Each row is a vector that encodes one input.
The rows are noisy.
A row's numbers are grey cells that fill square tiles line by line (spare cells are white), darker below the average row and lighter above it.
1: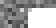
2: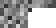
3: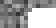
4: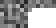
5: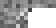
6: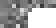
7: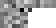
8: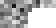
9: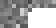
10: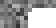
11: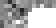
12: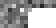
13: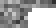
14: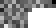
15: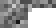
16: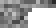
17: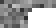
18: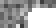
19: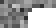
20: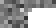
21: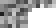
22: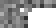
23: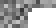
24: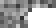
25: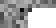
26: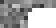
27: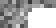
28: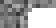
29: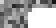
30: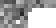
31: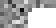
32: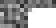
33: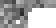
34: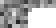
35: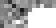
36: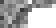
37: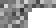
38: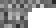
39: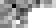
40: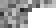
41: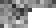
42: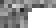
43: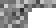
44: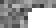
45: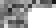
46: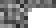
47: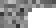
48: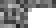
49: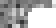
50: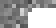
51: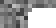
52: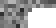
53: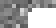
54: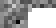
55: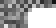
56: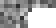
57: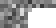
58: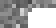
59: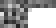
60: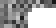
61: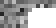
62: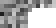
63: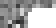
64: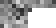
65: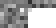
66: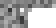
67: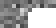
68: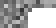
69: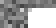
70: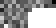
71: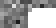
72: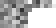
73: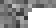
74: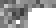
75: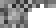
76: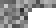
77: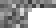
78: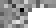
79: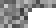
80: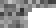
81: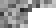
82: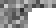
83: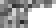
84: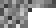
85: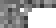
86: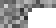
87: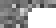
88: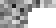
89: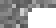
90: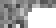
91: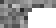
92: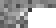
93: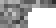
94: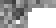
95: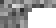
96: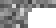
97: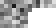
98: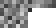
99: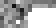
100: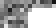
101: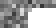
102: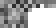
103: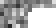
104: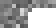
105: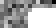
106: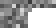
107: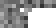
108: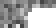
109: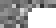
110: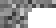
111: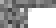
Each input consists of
a point on a 9-point line, together with either a point on a 6-point line, or a point on a 9-point line.
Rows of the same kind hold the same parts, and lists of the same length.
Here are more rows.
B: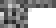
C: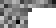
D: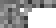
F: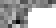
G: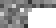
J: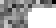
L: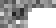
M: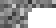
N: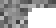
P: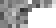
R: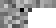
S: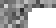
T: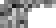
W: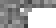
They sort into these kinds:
B, D, G, L, M, S, W
C, F, J, N, P, R, T

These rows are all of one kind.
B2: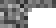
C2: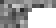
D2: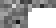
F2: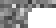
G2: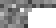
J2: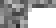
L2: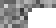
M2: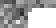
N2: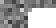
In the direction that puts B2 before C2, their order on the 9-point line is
B2, N2, G2, F2, D2, J2, C2, L2, M2.
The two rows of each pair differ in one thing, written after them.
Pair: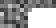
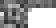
the place on the 6-point line
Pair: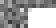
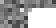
the place on the 6-point line
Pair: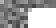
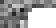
the place on the 9-point line
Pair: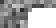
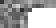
the place on the 6-point line
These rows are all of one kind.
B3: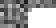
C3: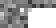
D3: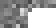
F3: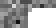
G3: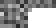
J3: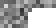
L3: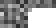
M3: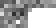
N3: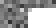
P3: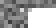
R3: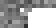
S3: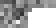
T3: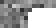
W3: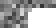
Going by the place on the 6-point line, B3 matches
D3, R3 and S3.
